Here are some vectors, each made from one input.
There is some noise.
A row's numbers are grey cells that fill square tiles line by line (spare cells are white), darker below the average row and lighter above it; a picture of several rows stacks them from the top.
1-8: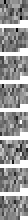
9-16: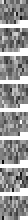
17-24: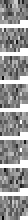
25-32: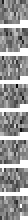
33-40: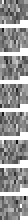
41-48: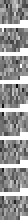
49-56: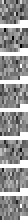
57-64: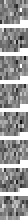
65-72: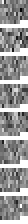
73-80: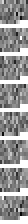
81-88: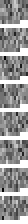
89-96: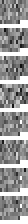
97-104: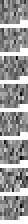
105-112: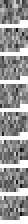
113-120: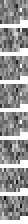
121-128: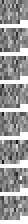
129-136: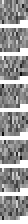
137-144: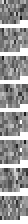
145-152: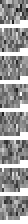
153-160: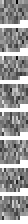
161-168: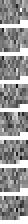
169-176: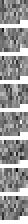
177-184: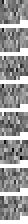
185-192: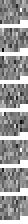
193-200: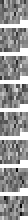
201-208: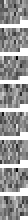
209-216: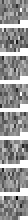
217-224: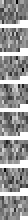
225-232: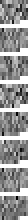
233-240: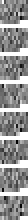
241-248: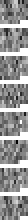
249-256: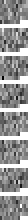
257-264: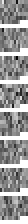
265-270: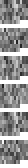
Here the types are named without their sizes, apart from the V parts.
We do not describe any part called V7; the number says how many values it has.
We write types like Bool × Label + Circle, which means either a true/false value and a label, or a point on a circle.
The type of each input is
Bool × Bool × Bool × Bool + Circle × List(V7) + Unit.
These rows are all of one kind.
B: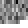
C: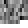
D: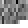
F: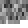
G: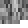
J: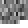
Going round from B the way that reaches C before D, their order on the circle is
B, F, G, C, J, D.
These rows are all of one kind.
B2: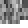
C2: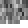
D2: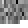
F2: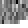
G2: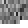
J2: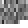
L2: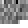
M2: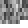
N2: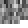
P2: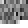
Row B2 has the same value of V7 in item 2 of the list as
C2 and P2.
